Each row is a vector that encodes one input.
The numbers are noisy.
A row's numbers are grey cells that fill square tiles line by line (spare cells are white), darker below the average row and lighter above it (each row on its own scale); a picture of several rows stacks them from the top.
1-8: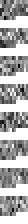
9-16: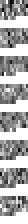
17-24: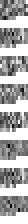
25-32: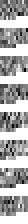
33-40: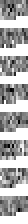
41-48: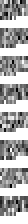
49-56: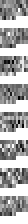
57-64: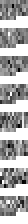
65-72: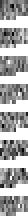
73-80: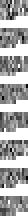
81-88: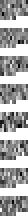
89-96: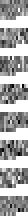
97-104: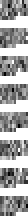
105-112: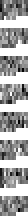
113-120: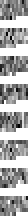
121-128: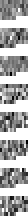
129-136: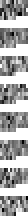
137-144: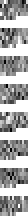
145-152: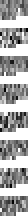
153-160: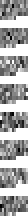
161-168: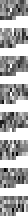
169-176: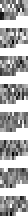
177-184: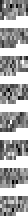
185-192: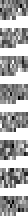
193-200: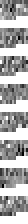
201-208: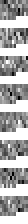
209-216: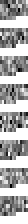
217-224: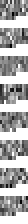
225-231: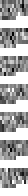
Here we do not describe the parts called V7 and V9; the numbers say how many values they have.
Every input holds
a value of V7 and a value of V9, together with either a point on a 10-point line, or four true/false values.
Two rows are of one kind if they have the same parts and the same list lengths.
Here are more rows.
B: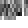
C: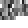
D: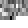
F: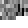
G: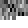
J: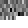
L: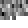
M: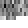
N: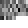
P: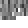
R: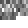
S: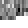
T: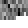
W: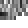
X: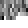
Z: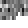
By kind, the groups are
B, F, G, J, L, N, R, S, T, W, Z
C, D, M, P, X

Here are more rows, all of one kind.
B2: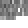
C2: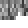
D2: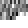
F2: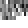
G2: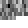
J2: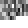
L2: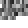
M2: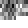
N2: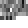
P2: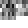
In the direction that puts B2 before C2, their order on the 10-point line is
D2, L2, J2, F2, N2, M2, B2, C2, P2, G2.
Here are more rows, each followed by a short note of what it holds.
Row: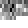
a point on a 10-point line, a value of V7 and a value of V9
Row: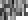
four true/false values, a value of V7 and a value of V9
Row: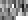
a point on a 10-point line, a value of V7 and a value of V9
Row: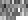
a point on a 10-point line, a value of V7 and a value of V9
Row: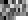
four true/false values, a value of V7 and a value of V9
